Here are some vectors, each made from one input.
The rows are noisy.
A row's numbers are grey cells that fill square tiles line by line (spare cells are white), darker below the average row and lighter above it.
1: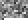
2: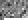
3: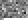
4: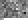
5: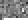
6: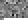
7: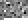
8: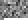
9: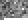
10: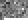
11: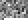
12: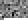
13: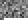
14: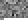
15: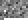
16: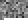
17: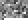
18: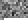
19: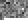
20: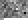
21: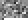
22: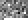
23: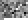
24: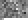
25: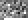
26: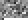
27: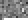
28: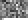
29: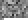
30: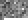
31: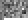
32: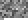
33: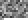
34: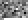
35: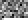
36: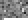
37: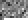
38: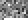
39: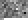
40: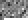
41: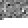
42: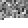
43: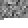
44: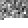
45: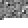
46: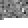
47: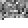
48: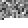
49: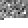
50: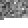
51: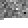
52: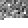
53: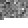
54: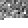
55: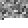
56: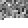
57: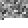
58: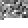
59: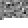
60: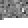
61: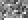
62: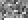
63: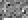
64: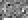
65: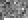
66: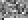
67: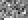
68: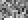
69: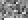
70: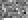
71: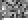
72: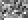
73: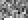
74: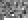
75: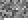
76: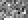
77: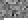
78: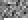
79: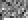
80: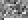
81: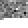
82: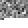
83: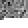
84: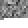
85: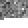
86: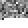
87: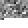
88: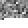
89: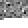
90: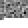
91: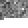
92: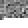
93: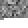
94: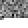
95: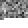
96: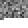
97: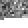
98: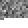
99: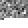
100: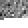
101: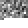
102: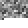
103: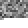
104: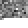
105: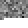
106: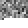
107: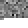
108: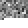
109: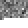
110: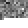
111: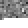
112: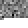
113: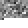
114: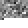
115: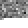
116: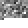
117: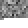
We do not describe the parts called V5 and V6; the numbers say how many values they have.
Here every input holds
either a point on a 4-point line and a true/false value, or a value of V5 and a value of V6.
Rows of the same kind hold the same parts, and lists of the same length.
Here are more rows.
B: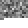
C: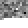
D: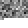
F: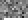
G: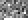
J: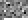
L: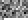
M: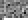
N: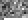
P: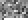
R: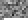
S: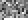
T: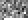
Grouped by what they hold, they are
B, C, D, F, J, L, M, N, R
G, P, S, T

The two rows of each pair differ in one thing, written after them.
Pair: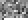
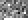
the true/false value
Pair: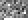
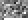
the true/false value
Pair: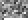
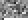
the place on the 4-point line
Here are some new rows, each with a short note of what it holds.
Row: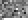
a value of V5 and a value of V6
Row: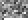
a point on a 4-point line and a true/false value
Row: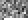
a point on a 4-point line and a true/false value
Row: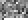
a point on a 4-point line and a true/false value
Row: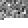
a point on a 4-point line and a true/false value
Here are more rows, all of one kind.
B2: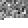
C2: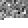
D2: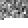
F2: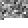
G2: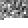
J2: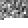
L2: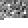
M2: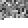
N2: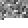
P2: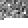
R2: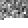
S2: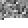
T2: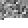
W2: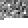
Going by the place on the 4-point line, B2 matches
C2, L2, S2 and T2.
